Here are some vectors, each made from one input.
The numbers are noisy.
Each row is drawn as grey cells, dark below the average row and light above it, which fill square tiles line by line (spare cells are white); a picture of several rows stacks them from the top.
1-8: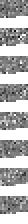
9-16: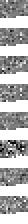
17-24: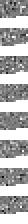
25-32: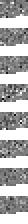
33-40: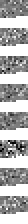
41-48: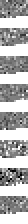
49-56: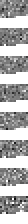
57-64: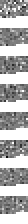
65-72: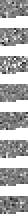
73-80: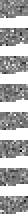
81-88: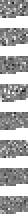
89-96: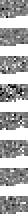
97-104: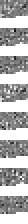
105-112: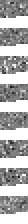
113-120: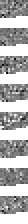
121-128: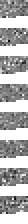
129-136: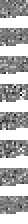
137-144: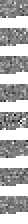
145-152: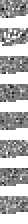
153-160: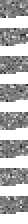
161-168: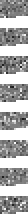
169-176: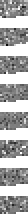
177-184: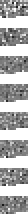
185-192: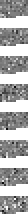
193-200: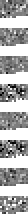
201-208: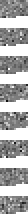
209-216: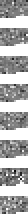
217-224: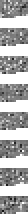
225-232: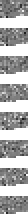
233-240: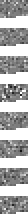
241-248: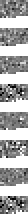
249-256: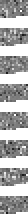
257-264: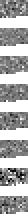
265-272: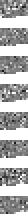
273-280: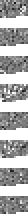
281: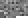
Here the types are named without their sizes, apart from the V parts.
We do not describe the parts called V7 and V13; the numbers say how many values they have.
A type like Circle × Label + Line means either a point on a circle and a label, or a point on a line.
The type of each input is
Bool × (Circle + V13) × V7 + Unit.
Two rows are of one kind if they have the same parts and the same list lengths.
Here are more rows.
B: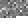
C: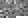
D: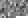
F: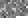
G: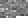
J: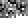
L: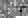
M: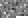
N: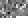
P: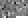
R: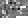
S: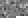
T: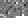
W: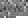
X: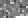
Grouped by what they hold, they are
B, F, N, X
C, D, G, L, M, P, R, S, T, W
J

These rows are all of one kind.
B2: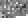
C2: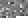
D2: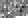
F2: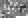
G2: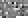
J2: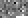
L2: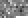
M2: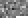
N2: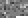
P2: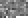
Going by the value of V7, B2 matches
G2 and N2.
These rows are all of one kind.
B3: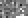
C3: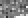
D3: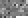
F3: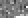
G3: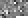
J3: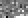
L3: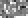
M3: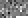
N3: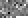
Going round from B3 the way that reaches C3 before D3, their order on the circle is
B3, N3, M3, G3, L3, F3, C3, J3, D3.
